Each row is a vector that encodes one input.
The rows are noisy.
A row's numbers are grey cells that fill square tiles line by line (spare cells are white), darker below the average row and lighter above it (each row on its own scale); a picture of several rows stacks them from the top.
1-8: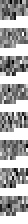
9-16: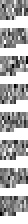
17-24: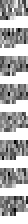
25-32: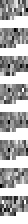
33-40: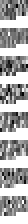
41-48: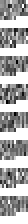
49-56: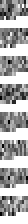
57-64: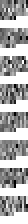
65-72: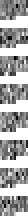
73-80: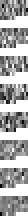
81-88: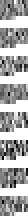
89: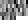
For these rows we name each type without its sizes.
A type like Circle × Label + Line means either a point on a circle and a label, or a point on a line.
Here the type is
Circle × (Circle + Line).
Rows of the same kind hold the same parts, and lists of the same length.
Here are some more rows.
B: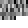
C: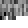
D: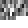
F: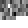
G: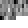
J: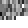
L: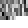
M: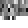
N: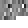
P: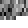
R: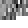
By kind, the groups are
B, C, D, F, G, R
J, L, M, N, P

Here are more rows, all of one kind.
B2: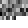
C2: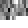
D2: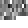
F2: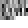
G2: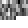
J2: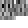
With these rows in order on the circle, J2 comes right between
D2 and F2.
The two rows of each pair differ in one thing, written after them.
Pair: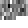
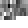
the place on the line
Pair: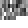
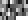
the place on the circle
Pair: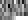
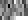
the place on the line
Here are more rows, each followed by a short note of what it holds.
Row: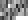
a point on each of two circles
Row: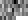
a point on each of two circles
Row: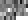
a point on each of two circles
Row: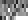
a point on each of two circles
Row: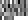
a point on a circle and a point on a line
